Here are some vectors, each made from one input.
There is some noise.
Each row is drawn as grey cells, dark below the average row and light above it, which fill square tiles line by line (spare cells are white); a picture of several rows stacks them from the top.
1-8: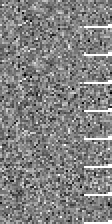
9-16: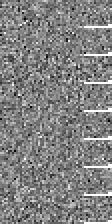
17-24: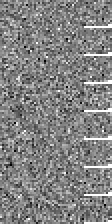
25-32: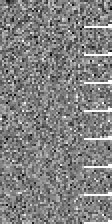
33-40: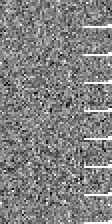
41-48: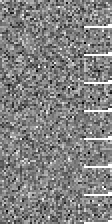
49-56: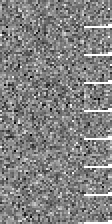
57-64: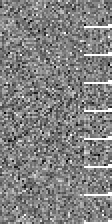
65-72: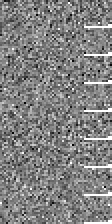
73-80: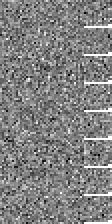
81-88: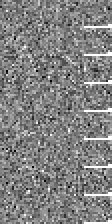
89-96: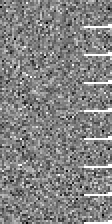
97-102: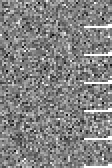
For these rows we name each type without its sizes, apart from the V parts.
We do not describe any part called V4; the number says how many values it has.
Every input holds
either a label and a value of V4, or a list of points on a circle.
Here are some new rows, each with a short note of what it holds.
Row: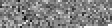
a list of one item
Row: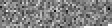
a list of two items
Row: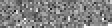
a list of one item
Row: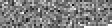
a label and a value of V4
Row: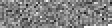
a list of three items
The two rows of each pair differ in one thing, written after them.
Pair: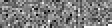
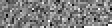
the label
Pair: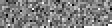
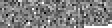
the label
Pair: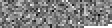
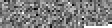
the label
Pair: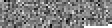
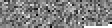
the value of V4
